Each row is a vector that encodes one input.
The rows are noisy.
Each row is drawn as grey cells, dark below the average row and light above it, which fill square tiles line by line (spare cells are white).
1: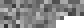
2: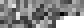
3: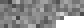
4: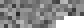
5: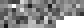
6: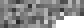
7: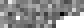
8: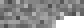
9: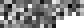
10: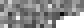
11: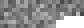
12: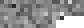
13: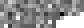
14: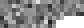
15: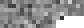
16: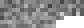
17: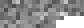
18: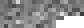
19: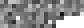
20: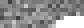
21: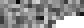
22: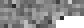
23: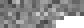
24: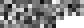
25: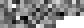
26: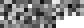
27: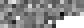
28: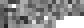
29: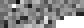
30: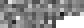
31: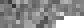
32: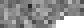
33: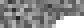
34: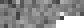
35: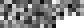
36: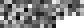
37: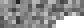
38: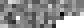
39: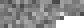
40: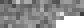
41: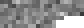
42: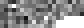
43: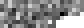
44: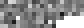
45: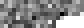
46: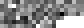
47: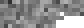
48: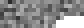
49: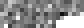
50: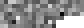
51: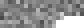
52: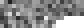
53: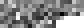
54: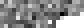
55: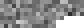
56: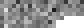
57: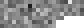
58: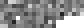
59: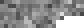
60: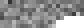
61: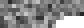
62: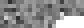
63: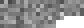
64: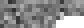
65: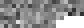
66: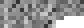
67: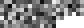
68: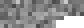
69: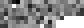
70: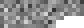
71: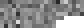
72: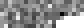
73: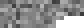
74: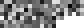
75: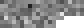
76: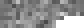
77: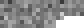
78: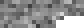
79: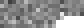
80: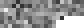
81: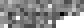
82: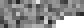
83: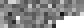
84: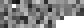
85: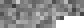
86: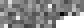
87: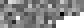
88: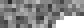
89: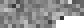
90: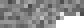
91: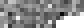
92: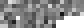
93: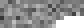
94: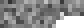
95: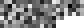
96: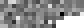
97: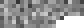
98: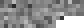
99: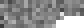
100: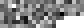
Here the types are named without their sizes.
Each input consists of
a list of points on a line.
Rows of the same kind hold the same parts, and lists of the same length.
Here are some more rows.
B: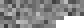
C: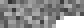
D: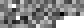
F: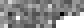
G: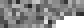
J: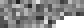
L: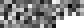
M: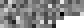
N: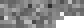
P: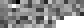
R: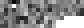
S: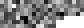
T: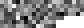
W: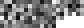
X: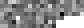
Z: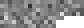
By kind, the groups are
B, C, G, J, N, P, R, Z
D, F, M, S, T, X
L, W

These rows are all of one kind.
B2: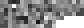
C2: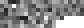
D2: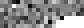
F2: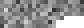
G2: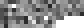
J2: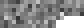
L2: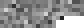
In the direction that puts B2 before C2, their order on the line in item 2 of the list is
F2, L2, D2, J2, B2, C2, G2.
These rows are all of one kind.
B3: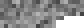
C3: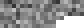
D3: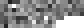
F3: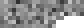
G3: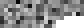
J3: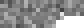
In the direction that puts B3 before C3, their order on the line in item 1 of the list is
D3, G3, F3, J3, B3, C3.
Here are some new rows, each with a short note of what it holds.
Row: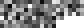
the empty list
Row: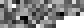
a list of one item
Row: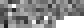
a list of two items
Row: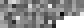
a list of one item
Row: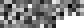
the empty list
